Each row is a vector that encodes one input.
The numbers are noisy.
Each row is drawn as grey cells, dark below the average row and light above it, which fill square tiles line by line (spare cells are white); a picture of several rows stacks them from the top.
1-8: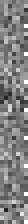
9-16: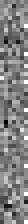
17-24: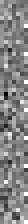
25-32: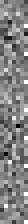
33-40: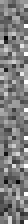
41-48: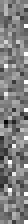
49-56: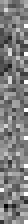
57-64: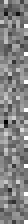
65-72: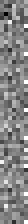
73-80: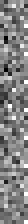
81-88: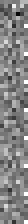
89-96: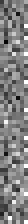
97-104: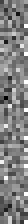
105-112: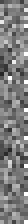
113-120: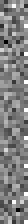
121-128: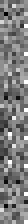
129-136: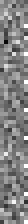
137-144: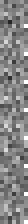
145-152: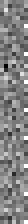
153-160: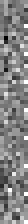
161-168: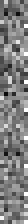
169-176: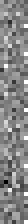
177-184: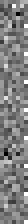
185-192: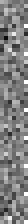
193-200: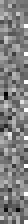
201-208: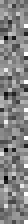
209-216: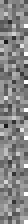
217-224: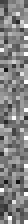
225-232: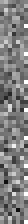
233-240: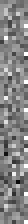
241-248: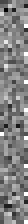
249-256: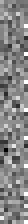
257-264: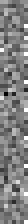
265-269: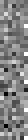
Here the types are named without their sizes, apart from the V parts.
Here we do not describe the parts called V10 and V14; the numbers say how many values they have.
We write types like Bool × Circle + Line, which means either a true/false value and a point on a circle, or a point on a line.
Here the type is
Bool × (Line × V14 + V10).
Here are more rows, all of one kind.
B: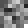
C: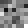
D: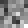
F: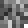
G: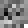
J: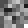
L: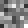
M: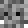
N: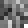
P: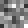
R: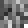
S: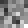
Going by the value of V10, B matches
F, J, N and R.
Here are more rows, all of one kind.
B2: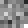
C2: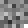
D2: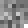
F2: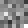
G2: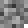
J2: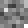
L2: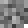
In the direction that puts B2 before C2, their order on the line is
J2, G2, D2, L2, B2, C2, F2.
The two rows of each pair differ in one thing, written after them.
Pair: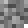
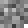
the value of V14
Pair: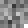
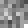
the value of V14
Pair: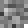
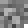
the place on the line
